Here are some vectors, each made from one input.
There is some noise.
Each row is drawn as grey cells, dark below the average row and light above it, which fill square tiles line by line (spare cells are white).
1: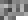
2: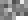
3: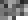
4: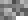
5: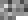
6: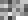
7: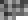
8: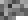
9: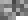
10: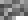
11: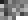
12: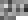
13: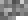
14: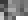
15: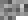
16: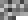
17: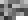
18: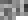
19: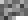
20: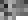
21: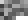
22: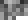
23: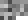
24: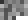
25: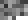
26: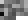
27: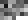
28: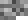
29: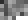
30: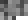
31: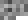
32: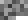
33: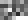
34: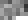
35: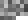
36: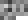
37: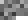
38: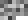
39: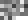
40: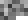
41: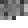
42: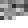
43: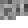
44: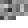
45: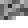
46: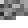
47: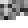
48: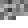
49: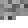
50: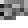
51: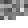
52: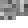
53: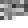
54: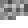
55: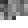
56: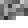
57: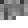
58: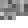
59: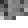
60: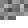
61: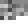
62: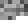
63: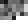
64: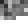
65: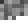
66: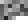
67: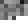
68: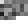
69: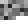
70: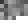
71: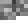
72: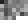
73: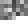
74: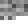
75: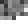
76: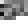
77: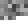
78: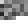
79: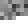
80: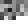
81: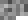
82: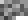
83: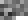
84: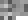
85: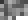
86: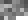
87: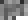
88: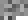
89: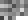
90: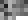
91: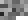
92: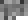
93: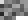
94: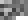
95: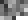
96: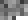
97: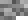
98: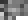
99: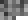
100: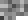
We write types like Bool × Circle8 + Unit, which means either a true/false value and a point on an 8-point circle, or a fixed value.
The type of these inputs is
Line6 + Line7 + Line8.
